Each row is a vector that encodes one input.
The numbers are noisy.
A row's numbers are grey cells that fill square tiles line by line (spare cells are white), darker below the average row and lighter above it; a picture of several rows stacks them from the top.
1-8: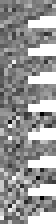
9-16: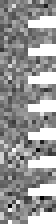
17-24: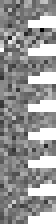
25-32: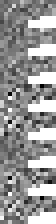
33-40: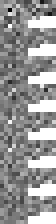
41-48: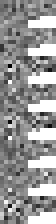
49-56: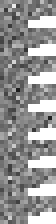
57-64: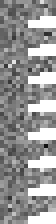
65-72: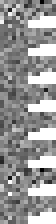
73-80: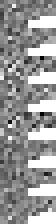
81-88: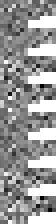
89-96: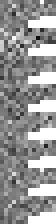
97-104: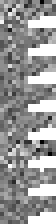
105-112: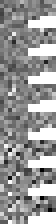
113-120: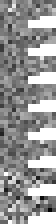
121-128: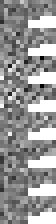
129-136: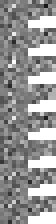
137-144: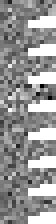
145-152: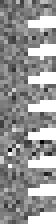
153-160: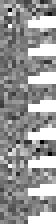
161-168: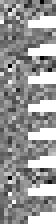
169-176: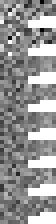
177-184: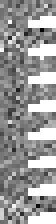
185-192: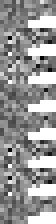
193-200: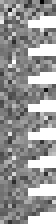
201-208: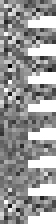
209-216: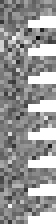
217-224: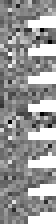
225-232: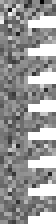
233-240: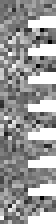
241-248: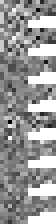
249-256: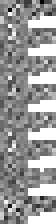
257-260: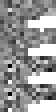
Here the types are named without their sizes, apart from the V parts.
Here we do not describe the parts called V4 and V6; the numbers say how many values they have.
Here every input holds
either a node of a tree and a value of V6, or a true/false value and a value of V4.
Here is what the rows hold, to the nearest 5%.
About 75% of them hold a node of a tree and a value of V6. The rest hold a true/false value and a value of V4.
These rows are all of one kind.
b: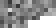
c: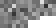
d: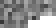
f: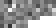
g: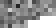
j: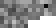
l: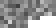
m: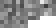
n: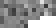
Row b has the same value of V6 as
f and g.
